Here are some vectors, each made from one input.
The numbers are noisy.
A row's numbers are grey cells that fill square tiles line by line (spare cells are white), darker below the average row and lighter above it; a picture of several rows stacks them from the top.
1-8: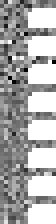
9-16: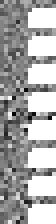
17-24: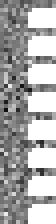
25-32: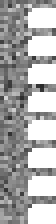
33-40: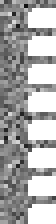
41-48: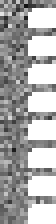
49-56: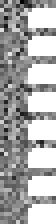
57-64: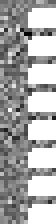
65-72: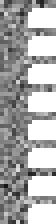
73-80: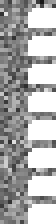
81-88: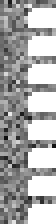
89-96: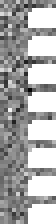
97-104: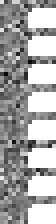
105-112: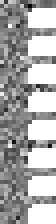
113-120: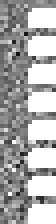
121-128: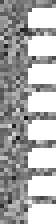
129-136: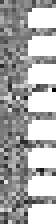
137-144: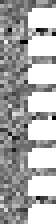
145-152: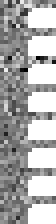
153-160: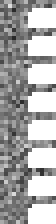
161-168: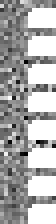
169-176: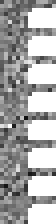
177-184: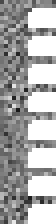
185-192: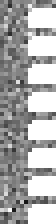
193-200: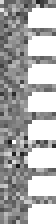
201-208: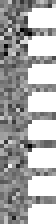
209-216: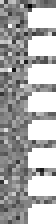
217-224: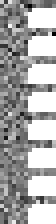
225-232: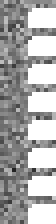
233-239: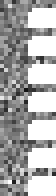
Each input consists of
either a point on an 11-point line, or a point on a 12-point line, a point on a 16-point line and a true/false value.
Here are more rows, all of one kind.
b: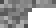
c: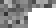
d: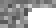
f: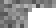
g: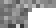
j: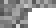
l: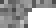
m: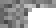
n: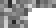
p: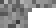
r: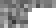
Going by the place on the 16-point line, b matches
d, f and g.
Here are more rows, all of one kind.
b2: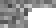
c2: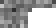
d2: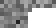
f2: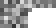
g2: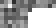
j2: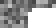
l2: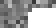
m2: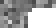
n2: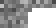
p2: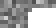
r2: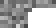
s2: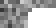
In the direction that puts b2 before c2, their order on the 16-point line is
f2, r2, s2, g2, p2, l2, b2, j2, n2, d2, c2, m2.
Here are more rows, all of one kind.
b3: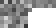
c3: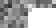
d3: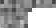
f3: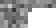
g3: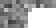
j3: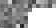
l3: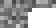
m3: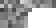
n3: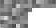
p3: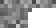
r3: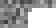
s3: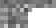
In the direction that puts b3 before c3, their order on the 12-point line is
f3, m3, d3, b3, p3, l3, n3, j3, s3, g3, r3, c3.
